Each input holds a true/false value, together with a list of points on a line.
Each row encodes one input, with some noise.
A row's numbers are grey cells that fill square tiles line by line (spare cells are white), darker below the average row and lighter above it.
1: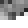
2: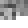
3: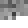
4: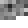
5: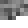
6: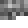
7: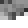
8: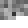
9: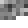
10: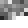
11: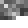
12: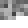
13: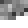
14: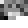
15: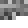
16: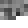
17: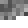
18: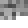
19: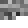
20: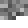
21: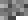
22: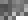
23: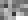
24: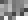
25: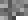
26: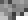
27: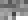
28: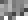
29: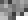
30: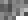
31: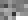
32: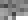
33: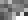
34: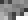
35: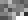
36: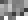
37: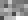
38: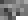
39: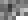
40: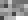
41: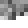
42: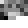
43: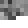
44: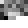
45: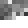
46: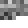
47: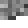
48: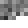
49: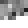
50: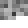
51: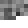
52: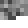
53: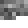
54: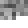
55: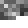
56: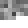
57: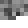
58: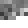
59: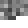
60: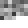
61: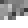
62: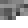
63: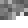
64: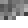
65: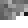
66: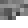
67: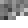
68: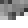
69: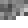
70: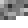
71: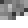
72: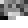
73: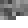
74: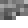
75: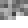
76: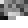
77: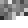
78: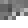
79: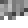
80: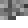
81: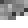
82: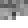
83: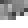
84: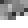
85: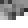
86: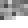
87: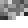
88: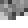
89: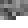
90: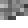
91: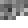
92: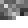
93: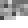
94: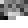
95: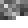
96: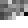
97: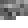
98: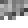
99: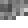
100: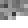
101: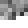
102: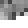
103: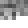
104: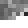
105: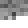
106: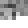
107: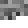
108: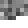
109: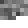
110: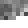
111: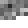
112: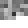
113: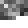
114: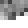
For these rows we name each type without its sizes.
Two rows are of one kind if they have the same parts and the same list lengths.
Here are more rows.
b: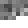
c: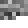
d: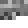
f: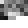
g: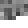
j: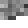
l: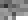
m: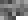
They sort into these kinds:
b, c, d, g, j, m
f
l

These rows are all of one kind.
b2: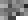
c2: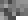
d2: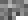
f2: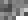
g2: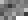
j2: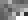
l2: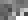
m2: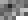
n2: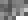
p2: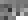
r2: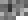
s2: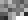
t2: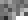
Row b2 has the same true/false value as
c2 and d2.
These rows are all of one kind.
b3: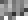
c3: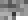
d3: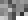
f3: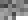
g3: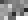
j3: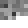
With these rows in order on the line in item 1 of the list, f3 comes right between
c3 and j3.
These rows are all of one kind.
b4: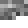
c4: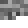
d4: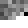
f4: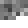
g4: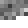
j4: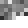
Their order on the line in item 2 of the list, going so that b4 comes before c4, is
b4, j4, f4, c4, g4, d4.
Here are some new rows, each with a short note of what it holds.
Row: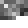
a true/false value, together with the empty list
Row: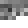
a true/false value, together with a list of two items
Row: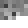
a true/false value, together with a list of one item
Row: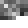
a true/false value, together with the empty list
